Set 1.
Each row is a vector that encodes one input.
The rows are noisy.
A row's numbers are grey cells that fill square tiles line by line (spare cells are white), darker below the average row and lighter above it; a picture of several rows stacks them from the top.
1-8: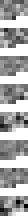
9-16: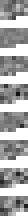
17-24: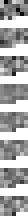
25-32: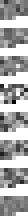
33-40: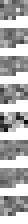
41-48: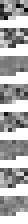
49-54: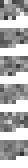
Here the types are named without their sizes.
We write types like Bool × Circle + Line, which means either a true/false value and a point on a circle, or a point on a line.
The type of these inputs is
List(Line).
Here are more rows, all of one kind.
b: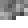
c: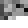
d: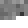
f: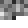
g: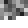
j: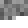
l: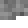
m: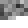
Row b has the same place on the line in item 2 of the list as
g and j.
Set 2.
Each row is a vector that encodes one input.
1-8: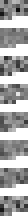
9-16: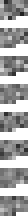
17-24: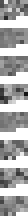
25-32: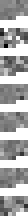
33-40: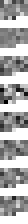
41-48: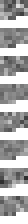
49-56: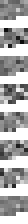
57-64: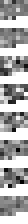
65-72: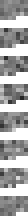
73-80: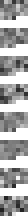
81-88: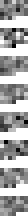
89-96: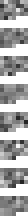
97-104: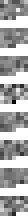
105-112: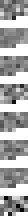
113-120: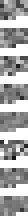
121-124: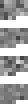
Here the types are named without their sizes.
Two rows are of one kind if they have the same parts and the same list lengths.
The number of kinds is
3.
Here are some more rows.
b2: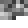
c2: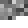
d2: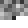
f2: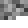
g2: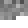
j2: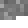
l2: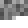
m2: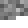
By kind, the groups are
b2, f2, j2, l2, m2
c2
d2, g2

